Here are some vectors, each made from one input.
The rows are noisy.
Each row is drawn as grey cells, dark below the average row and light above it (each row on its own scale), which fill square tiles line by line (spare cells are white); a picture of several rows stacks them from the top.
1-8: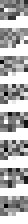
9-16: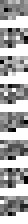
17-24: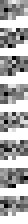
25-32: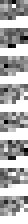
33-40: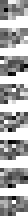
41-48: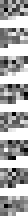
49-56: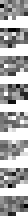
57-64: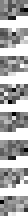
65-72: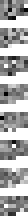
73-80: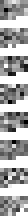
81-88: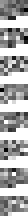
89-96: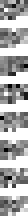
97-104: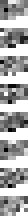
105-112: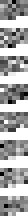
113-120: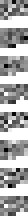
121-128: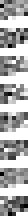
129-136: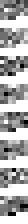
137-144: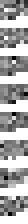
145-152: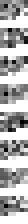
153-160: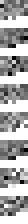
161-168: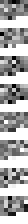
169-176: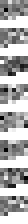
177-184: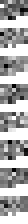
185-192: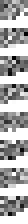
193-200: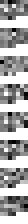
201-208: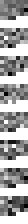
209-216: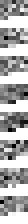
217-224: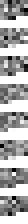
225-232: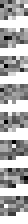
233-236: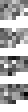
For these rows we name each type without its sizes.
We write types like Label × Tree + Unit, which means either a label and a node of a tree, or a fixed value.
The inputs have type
Bool × Tree.
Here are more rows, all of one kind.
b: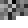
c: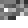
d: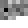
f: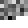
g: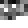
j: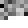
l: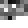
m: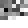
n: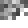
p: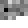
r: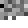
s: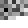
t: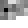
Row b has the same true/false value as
c, f, g and l.
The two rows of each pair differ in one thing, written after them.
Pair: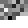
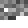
the node of the tree
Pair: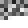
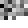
the node of the tree
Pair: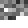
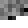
the node of the tree
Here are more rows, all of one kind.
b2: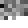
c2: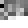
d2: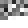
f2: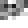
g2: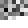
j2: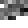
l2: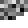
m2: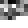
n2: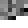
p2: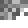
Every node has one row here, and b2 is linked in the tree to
c2 and n2.
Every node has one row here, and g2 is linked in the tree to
d2 and j2.
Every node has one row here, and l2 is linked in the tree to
f2 and j2.
